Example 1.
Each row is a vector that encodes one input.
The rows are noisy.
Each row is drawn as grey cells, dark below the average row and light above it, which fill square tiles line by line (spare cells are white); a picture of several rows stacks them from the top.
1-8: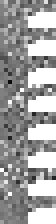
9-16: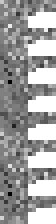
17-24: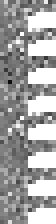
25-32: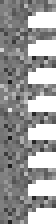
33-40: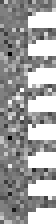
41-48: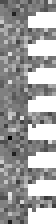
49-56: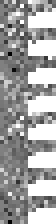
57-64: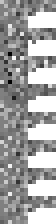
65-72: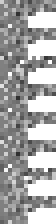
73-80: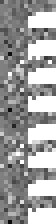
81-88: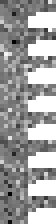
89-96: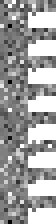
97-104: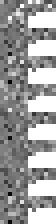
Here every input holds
a point on a 6-point line.
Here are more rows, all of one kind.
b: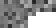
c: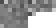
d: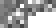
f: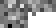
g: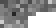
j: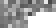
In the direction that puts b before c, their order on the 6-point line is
d, f, b, g, c, j.
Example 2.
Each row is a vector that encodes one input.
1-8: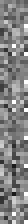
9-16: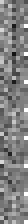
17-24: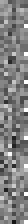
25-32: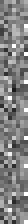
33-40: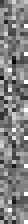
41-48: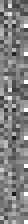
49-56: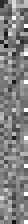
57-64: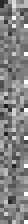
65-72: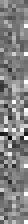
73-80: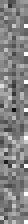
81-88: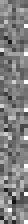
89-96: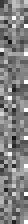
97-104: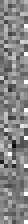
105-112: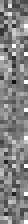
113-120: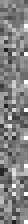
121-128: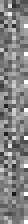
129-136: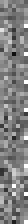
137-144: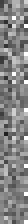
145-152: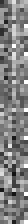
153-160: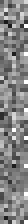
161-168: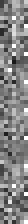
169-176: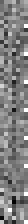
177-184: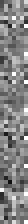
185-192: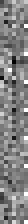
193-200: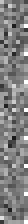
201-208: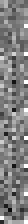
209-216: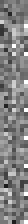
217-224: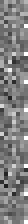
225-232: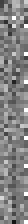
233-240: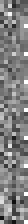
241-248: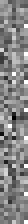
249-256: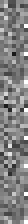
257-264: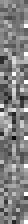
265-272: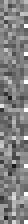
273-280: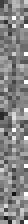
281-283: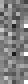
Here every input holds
a point on a 10-point line.
